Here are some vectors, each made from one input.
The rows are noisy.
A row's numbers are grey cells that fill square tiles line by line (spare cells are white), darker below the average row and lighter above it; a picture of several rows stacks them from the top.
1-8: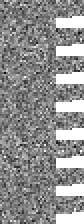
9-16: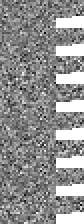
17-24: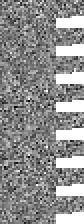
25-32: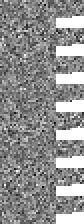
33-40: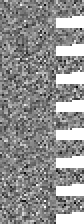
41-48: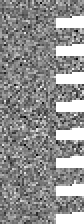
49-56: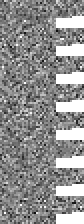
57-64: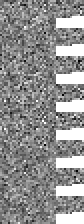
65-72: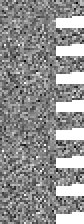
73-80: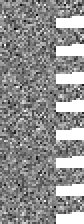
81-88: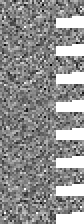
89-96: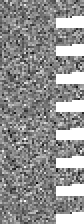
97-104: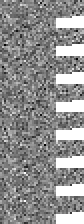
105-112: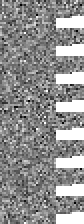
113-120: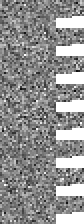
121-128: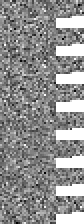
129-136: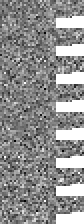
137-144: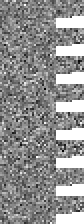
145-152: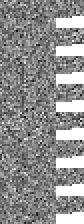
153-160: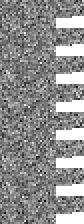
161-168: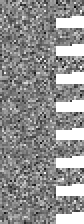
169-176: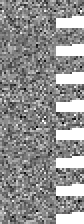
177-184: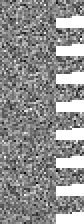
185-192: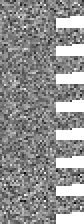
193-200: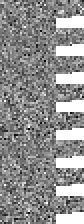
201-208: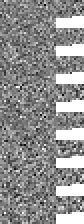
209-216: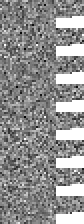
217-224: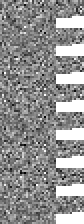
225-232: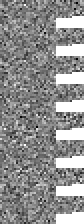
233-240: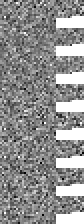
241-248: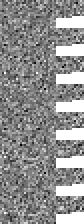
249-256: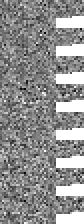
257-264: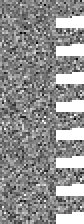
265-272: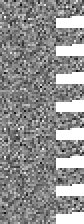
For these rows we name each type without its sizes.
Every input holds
either a point on a line and a node of a tree, or a list of points on a circle.
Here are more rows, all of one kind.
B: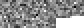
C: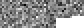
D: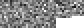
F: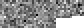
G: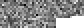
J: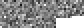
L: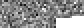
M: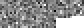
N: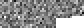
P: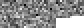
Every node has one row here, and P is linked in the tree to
F and G.
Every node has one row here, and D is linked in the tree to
L.
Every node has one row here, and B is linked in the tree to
F, J and L.
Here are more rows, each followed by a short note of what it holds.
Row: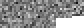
a list of one item
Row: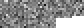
a list of three items
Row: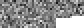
a point on a line and a node of a tree
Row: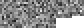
a point on a line and a node of a tree
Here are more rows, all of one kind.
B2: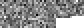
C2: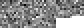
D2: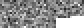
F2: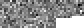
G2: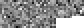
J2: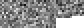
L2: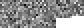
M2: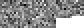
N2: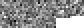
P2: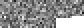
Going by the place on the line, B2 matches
F2, J2 and P2.
